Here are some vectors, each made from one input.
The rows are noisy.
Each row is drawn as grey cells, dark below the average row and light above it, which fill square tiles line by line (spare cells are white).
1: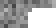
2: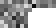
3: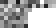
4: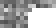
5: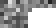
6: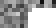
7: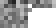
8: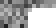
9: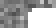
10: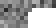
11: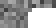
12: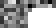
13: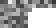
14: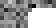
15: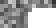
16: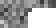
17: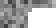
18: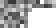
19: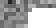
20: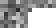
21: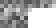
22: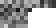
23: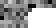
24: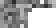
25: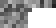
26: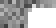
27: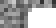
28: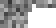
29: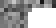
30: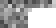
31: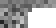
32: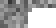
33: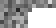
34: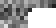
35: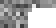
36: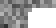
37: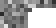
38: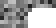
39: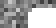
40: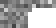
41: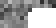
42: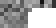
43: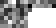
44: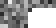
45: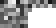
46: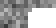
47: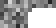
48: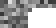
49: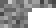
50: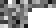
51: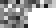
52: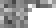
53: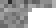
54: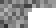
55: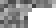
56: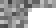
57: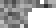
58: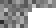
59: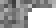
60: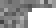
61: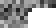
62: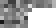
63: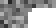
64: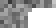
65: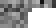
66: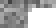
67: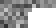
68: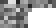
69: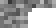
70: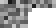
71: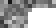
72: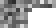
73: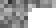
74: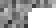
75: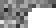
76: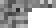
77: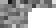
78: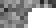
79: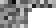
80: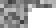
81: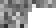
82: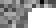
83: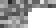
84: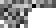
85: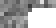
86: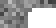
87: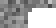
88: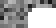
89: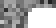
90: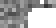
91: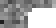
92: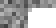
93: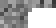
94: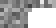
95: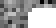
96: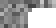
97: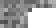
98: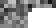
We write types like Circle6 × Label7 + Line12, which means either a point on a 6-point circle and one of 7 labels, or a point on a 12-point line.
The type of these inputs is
(Line4 + Line5 × Line5 × Line5) × Line5.
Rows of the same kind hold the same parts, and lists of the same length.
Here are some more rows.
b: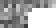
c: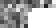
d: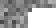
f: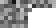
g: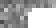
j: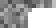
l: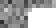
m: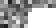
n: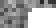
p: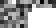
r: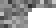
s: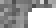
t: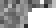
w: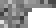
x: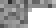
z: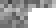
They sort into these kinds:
b, c, d, f, g, j, l, m, r, s, t, x, z
n, p, w

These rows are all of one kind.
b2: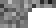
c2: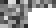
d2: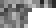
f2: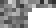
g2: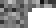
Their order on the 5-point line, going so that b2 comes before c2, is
g2, b2, c2, d2, f2.
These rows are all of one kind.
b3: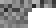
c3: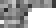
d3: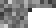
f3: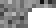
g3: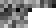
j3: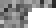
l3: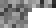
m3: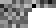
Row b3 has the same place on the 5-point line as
g3 and m3.
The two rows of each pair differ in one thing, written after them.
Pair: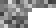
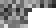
the place on the 5-point line
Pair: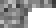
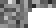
the place on the 5-point line
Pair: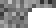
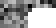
the place on the 5-point line
